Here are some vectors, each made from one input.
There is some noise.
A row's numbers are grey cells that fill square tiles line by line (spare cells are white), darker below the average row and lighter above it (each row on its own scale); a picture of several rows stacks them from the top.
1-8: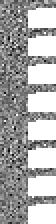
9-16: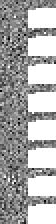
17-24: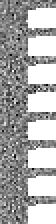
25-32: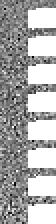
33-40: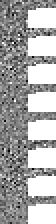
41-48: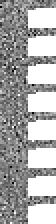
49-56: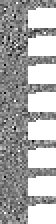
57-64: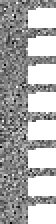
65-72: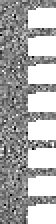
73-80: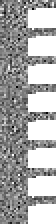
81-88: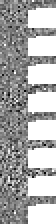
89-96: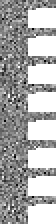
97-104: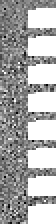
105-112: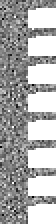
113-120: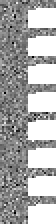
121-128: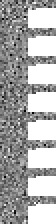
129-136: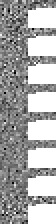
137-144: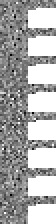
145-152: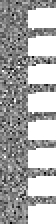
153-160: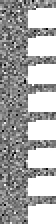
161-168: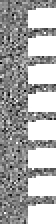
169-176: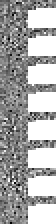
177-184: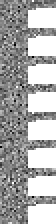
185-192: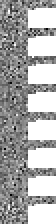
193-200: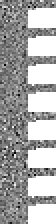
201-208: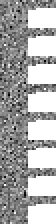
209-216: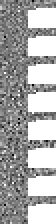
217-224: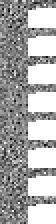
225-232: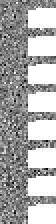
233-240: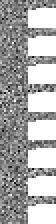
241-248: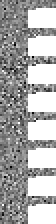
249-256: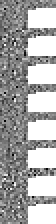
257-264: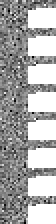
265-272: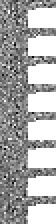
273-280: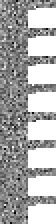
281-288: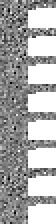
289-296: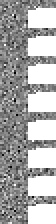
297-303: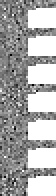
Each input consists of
a list of up to three points on a 6-point line.
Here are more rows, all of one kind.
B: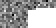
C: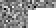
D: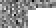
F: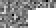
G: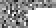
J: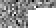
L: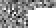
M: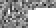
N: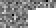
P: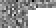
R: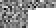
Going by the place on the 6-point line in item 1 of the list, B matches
F and N.
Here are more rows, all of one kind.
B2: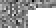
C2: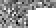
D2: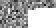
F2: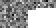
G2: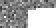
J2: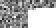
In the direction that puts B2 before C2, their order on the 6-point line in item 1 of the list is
B2, C2, D2, J2, G2, F2.
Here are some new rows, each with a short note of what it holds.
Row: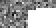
a list of three items
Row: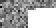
the empty list
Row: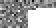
a list of three items
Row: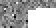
a list of one item
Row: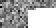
the empty list
